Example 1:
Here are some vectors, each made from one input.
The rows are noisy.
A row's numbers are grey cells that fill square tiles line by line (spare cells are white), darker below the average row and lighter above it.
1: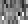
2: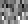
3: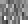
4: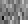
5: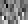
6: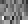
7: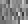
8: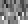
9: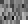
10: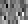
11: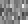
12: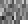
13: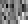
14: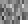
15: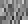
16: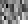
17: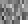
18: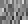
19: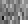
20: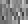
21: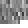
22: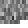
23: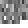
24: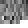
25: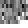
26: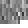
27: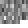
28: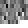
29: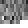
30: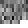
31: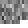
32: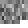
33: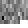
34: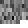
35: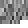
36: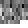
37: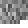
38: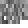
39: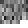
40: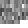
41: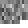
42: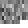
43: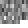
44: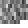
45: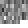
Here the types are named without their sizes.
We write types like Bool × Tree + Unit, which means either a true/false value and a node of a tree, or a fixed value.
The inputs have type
Bool × Bool × Bool × Line.
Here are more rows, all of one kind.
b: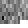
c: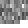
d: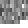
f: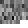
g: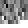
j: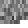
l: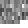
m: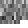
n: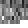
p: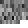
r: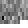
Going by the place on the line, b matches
c, d, l and r.
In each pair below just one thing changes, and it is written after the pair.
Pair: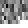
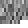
the place on the line
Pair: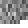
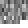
the place on the line
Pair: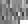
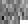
one of the three true/false values
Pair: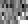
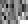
one of the three true/false values
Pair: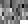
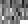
one of the three true/false values
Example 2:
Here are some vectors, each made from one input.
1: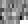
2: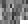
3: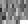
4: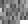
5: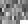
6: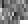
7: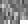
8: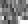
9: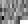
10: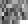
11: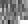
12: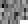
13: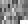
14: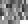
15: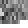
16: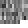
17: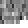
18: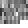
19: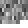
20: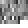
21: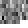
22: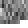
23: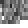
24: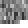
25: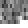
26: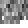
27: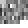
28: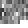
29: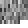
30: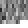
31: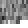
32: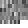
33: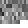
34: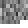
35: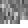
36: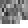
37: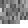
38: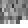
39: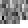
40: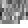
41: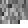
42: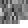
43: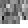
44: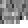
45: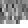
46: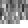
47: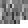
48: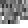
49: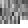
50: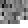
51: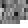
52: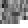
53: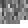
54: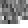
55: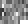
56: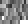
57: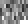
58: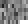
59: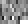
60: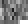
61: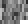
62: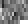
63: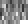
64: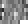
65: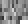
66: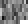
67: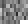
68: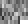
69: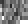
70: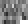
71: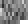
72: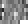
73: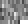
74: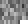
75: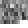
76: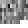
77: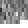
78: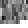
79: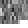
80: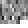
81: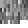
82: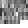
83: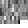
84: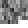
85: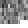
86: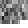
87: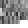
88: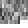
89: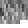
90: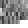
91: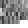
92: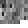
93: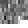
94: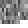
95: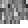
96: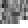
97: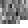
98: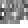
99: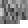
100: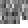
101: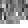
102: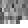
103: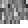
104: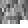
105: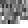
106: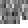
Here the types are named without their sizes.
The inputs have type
Bool × Bool × Bool × Bool × Bool × Line.
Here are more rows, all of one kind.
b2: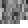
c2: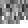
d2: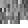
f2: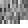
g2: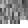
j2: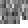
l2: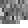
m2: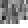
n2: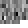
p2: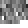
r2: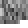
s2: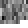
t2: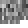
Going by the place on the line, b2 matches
d2, g2, s2 and t2.
